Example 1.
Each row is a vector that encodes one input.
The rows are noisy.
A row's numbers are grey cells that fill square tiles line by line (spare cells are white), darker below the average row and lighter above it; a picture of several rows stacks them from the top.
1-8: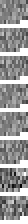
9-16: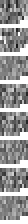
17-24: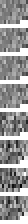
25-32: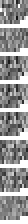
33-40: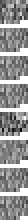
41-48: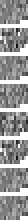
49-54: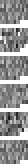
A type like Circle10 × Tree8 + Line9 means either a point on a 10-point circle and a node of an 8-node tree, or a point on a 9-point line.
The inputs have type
Line6.
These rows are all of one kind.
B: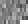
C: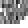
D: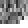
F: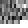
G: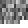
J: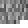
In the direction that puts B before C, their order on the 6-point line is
F, G, J, B, D, C.
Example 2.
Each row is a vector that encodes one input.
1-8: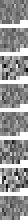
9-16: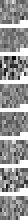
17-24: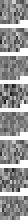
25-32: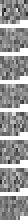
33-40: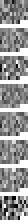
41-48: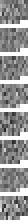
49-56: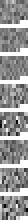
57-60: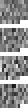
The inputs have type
Line8.
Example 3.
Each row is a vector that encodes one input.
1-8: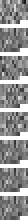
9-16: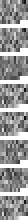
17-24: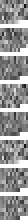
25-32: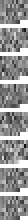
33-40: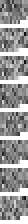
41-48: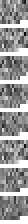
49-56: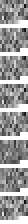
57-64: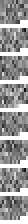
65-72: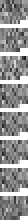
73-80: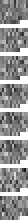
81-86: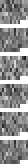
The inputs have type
Line6.
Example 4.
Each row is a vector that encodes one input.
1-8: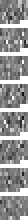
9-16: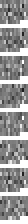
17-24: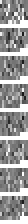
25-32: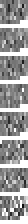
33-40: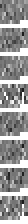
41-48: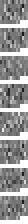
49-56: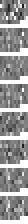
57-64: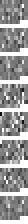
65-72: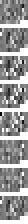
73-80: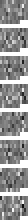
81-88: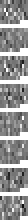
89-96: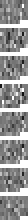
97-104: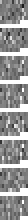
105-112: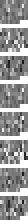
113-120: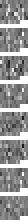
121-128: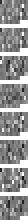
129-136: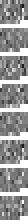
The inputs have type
Circle16.
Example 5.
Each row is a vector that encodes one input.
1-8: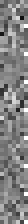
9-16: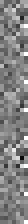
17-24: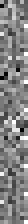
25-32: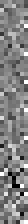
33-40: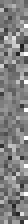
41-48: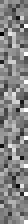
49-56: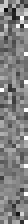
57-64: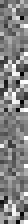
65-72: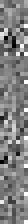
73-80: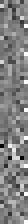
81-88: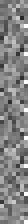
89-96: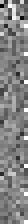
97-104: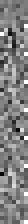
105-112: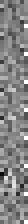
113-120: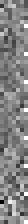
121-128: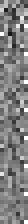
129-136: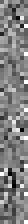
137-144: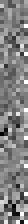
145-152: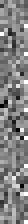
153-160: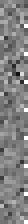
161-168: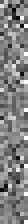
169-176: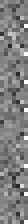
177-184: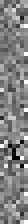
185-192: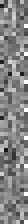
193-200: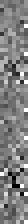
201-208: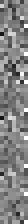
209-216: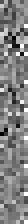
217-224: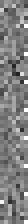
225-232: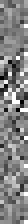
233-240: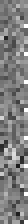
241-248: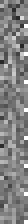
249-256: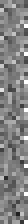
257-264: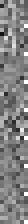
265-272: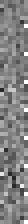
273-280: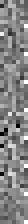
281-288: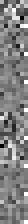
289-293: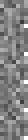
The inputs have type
Circle9 + Unit.
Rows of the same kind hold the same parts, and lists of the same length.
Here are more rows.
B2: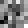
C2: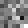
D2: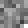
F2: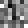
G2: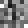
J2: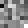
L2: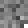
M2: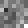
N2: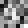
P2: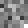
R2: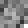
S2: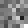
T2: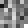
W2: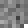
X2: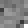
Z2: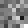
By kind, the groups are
B2
C2, D2, F2, G2, J2, L2, M2, N2, P2, R2, S2, T2, W2, X2, Z2

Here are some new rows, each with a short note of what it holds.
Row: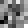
a fixed value
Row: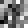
a fixed value
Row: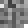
a point on a 9-point circle
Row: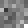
a point on a 9-point circle
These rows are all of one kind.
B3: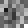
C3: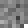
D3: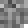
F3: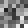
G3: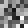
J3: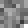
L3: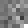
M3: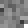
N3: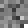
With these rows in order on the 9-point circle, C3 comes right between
G3 and N3.
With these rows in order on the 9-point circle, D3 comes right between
J3 and L3.
